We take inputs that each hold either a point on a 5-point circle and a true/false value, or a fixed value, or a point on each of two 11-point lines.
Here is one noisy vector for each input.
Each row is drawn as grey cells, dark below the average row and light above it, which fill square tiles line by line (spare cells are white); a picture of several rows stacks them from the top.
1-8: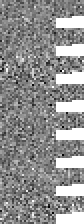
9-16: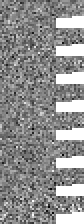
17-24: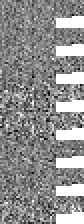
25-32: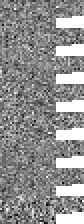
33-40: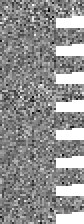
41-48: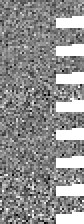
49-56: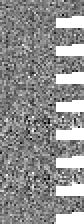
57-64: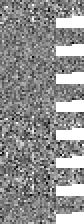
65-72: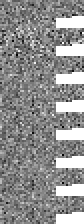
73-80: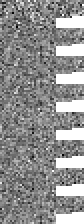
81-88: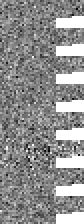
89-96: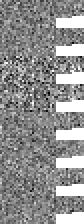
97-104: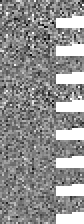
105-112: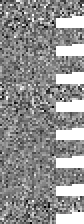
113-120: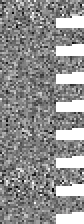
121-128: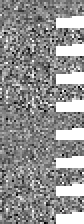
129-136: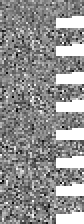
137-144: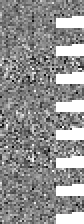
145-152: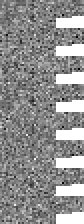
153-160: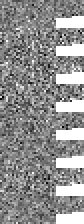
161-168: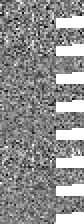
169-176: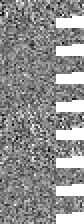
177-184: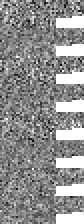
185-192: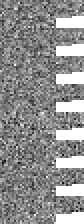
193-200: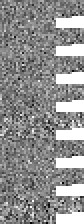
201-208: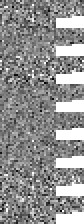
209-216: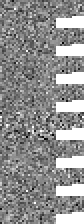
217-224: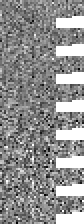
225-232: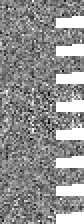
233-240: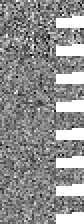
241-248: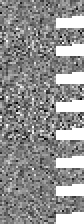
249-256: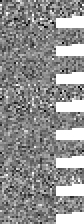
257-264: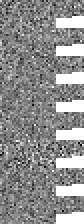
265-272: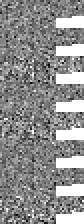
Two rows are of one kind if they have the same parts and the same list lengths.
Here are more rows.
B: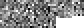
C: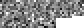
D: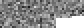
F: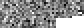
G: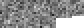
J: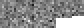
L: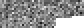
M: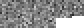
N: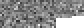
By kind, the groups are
B, C
D, G, J, L, M, N
F

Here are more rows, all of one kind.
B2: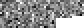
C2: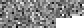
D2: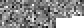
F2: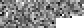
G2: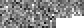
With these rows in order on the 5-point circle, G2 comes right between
C2 and D2.
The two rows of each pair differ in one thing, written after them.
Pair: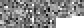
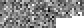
the place on the 5-point circle
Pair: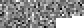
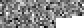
the place on the 5-point circle
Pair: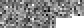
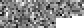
the true/false value
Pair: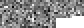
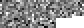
the true/false value
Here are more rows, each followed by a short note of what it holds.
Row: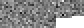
a point on each of two 11-point lines
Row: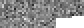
a point on each of two 11-point lines
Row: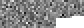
a point on each of two 11-point lines
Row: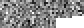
a fixed value
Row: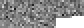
a point on each of two 11-point lines
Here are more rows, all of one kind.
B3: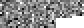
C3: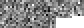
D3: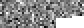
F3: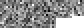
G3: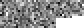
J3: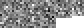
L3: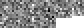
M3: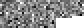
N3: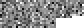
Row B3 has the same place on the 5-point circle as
D3 and M3.
